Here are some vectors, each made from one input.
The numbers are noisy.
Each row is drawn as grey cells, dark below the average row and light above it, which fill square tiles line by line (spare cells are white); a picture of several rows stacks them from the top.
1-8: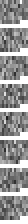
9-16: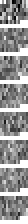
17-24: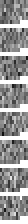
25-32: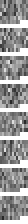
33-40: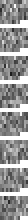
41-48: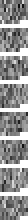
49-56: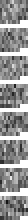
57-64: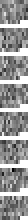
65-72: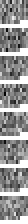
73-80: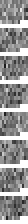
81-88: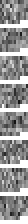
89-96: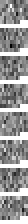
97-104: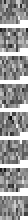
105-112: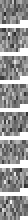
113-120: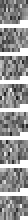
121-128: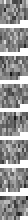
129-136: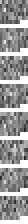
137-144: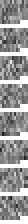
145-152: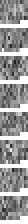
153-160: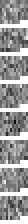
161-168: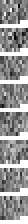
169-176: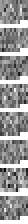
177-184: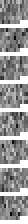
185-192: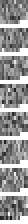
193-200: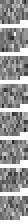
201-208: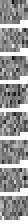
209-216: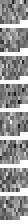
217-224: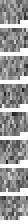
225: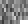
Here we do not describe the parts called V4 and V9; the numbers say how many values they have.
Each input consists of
either a point on a 7-point line, or a true/false value and a value of V9, or a value of V4.
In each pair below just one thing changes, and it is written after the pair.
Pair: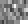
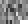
the value of V9
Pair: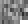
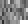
the true/false value
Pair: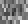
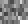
the true/false value
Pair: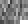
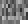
the value of V9
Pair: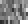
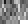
the true/false value
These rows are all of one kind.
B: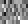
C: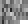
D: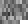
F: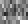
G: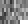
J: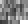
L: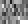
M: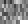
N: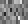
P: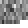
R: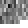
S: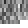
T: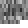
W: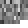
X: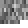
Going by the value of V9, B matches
F, L, M and N.
